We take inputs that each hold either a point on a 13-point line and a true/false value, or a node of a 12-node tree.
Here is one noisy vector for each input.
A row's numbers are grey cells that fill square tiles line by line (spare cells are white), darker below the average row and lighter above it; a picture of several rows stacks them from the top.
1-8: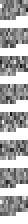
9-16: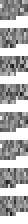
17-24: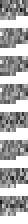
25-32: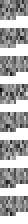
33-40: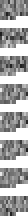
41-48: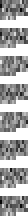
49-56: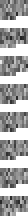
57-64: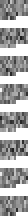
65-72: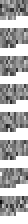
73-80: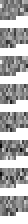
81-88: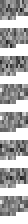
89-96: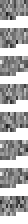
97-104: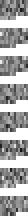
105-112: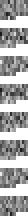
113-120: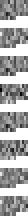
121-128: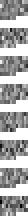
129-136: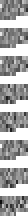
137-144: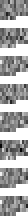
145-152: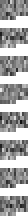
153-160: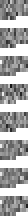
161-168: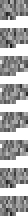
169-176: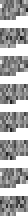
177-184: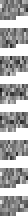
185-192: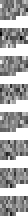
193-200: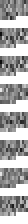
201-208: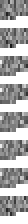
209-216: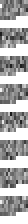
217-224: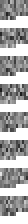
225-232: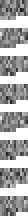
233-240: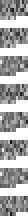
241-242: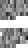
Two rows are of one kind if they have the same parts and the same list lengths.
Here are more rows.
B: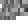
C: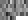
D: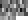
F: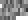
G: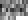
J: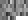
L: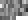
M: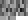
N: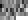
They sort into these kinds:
B, C, F, J, L
D, G, M, N

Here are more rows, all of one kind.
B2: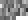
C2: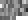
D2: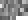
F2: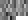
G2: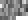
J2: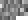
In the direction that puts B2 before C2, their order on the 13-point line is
B2, F2, J2, D2, C2, G2.
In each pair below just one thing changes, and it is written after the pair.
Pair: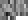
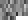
the place on the 13-point line
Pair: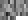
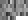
the place on the 13-point line
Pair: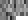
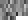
the place on the 13-point line
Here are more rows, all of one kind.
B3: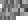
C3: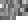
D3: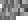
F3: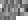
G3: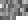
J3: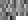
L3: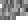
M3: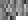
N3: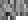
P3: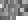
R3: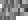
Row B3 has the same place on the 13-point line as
D3, J3 and R3.
